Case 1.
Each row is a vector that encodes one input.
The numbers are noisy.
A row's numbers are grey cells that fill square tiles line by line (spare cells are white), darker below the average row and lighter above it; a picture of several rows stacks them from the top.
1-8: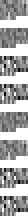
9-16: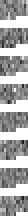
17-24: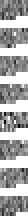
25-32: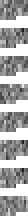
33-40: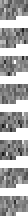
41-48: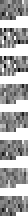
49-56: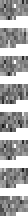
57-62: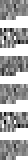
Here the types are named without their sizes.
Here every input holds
either a fixed value, or a node of a tree.
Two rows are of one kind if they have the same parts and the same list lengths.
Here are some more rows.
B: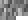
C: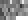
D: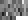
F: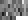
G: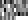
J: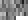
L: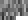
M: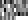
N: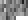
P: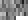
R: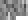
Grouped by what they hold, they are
B, C, D, F, J, L, N, P, R
G, M

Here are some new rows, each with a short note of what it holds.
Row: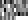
a fixed value
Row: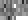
a node of a tree
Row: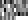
a fixed value
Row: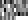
a fixed value
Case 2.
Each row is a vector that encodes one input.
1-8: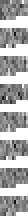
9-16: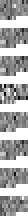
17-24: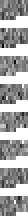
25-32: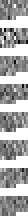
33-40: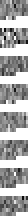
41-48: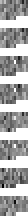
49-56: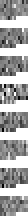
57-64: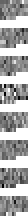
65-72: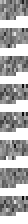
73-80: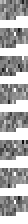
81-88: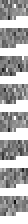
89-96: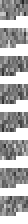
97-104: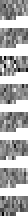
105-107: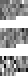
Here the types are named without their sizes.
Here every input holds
either a fixed value, or a node of a tree.
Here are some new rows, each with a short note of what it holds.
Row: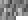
a node of a tree
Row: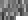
a node of a tree
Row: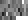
a node of a tree
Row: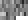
a node of a tree
